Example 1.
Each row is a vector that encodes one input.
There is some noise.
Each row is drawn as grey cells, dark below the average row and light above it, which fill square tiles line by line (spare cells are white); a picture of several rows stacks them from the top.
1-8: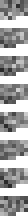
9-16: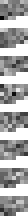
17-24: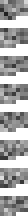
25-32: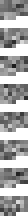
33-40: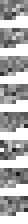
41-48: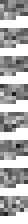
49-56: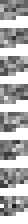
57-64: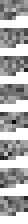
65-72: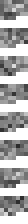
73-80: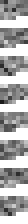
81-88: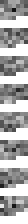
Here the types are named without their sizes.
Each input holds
a point on a line and a true/false value.
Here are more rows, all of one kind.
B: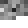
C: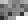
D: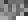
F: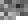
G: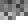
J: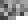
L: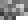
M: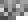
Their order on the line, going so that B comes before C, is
B, M, J, C, F, G, D, L.
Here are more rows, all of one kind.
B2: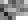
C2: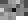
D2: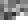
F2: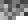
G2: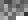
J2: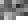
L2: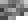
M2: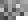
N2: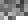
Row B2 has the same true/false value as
D2, L2 and M2.
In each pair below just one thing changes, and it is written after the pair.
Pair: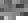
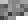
the true/false value
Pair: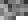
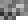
the true/false value
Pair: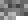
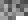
the place on the line
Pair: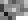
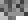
the true/false value
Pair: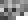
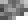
the place on the line
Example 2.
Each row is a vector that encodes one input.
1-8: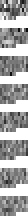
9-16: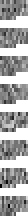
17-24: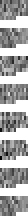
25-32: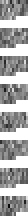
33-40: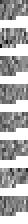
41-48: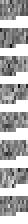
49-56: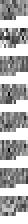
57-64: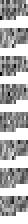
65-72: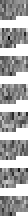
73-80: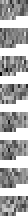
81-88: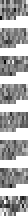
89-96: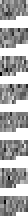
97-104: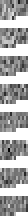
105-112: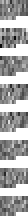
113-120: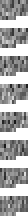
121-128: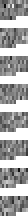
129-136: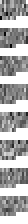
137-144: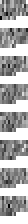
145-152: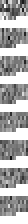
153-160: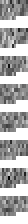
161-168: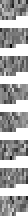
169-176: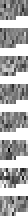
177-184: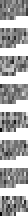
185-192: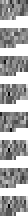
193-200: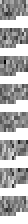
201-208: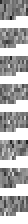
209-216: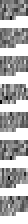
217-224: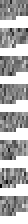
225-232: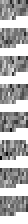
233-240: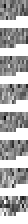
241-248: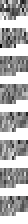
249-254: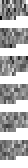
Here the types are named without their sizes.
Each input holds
a list of points on a line.
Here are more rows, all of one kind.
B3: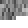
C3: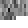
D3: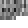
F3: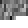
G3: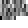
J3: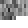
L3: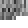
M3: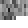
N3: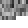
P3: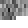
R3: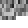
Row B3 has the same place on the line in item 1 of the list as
C3, J3, M3 and P3.
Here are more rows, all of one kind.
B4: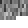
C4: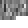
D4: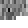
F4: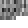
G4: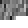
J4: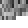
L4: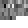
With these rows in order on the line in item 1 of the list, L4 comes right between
D4 and G4.
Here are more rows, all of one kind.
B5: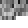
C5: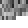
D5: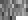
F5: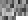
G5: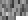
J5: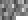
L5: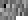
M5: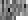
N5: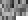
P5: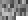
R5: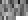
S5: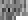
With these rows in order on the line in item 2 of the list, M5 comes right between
G5 and N5.
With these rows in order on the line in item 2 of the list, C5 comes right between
B5 and D5.
